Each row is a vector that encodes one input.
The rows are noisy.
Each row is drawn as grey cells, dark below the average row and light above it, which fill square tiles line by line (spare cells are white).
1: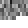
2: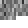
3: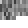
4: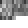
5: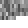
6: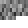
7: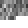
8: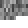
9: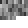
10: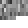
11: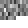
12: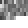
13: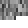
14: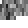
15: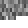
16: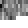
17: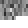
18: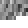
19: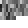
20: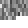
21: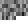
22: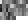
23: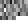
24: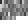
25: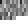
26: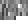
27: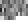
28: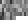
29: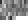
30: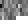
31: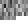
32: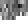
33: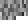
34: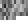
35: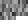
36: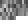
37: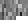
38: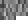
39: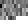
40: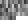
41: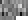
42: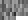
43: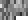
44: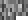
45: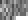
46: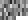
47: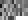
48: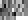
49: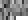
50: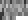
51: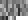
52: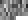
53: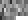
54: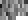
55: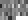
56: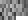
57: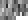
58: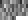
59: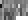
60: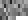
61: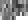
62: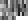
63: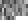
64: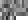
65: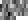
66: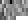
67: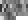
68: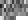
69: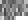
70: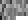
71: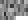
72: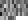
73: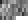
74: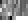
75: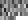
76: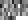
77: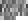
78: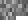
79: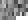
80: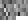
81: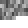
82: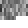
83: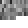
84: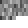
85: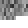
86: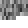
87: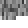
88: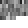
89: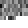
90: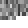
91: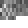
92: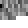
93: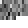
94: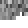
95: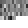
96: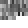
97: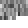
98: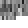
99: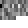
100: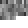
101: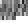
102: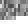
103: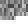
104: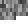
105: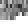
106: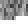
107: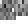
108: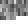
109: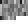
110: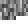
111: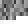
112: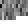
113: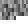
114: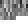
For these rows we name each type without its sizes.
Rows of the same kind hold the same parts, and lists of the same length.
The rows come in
2 kinds.
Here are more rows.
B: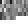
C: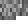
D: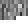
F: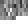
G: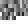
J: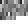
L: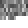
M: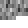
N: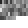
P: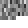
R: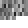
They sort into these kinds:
B, C, D, F, J, L, N
G, M, P, R

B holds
a point on a circle and three true/false values.
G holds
a point on a circle and a point on a line.
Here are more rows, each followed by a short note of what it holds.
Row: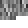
a point on a circle and three true/false values
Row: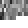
a point on a circle and three true/false values
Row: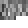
a point on a circle and three true/false values
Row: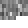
a point on a circle and three true/false values
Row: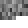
a point on a circle and three true/false values
